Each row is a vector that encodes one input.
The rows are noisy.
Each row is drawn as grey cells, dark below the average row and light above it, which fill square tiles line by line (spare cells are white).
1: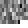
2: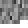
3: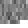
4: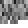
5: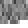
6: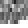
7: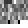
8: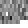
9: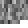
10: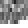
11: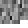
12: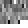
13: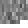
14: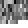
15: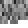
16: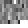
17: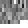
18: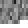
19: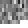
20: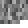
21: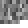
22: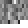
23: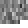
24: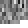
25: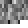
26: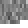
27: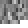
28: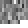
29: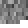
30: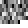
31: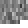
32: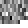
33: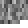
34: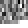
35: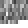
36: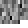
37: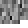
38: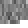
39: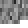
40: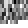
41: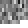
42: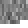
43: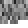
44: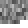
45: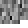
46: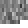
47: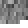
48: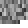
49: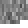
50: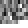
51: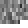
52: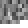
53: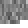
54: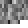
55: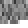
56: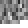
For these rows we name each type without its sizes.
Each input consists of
either a label, or a point on a line.
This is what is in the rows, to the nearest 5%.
About 65% of them hold a label. The rest hold a point on a line.
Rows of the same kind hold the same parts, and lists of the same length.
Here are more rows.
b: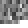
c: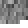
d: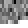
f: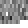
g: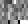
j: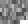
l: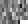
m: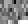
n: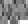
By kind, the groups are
b, g
c, d, f, j, l, m, n

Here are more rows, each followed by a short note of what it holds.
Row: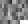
a point on a line
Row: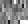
a point on a line
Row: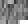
a label
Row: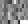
a point on a line
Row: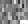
a point on a line
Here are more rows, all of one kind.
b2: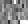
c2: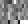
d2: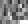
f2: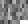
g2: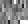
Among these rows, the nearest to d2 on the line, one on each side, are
c2 and f2.
